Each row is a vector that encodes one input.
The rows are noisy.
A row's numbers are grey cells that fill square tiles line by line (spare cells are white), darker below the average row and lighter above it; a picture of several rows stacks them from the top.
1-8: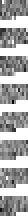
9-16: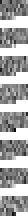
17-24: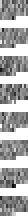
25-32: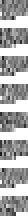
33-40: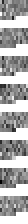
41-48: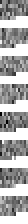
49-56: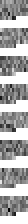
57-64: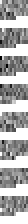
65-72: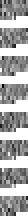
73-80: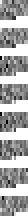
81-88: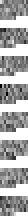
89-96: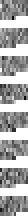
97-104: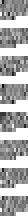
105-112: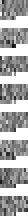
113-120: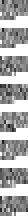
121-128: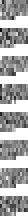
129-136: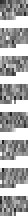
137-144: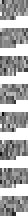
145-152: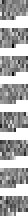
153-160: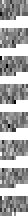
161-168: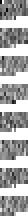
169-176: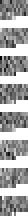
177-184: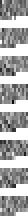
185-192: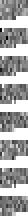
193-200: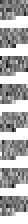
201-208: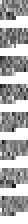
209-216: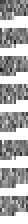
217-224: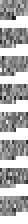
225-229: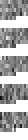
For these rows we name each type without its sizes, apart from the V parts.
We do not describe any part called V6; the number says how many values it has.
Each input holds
a value of V6, together with either a point on a line, or three true/false values.
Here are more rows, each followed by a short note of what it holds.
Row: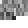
three true/false values and a value of V6
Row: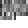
a point on a line and a value of V6
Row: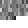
three true/false values and a value of V6
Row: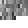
three true/false values and a value of V6
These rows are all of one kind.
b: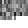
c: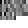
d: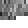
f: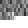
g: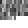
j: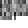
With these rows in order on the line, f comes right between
b and g.
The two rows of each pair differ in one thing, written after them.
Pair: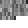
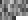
one of the three true/false values
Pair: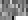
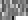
one of the three true/false values
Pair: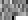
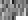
one of the three true/false values
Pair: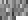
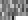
the value of V6
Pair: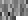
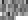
the value of V6
